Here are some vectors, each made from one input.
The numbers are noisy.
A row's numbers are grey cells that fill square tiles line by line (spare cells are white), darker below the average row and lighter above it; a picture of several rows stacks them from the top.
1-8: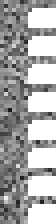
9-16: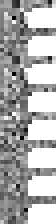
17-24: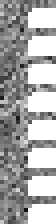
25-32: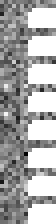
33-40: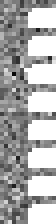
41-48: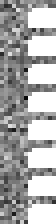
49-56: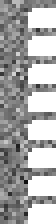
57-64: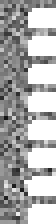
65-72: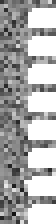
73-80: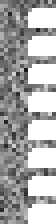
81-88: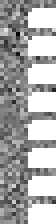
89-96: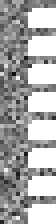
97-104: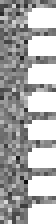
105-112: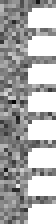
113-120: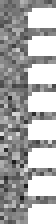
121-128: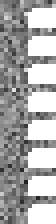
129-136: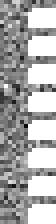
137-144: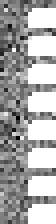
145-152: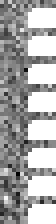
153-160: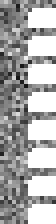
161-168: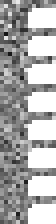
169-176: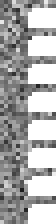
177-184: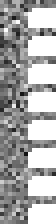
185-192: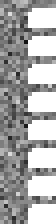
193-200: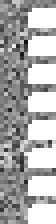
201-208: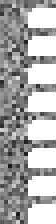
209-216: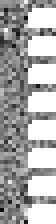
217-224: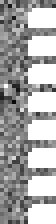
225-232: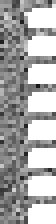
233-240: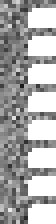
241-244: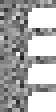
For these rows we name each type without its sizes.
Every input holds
either a point on each of two lines, or a node of a tree, or four true/false values.
